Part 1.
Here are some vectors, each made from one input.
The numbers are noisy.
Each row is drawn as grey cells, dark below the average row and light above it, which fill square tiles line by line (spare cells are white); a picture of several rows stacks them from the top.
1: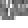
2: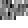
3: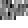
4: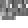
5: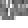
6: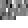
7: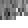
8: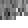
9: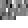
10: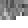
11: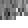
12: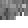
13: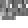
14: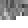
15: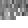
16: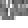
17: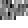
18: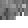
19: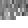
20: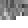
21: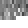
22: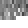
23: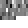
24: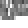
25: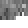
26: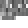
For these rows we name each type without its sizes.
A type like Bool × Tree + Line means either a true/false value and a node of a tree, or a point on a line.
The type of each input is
Bool × Bool × Bool.
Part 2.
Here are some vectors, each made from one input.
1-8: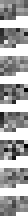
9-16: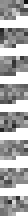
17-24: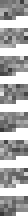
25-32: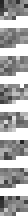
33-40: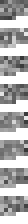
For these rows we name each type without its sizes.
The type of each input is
Bool × Bool × Bool + Unit.
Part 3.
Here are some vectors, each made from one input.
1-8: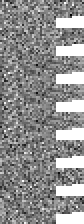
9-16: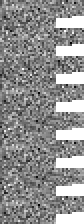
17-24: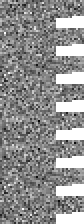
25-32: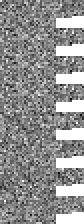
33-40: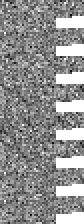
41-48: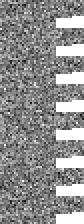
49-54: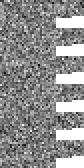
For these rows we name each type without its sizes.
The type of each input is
Label.
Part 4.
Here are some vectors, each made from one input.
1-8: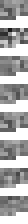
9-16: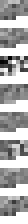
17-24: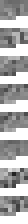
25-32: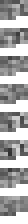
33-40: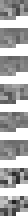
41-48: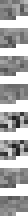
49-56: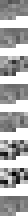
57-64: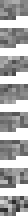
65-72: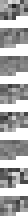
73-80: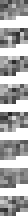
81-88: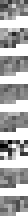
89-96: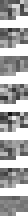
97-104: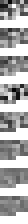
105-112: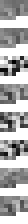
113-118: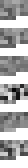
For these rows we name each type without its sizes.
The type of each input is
Line.
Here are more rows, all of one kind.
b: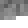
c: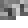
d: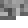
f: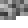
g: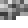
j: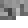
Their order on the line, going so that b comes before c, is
b, f, g, c, j, d.
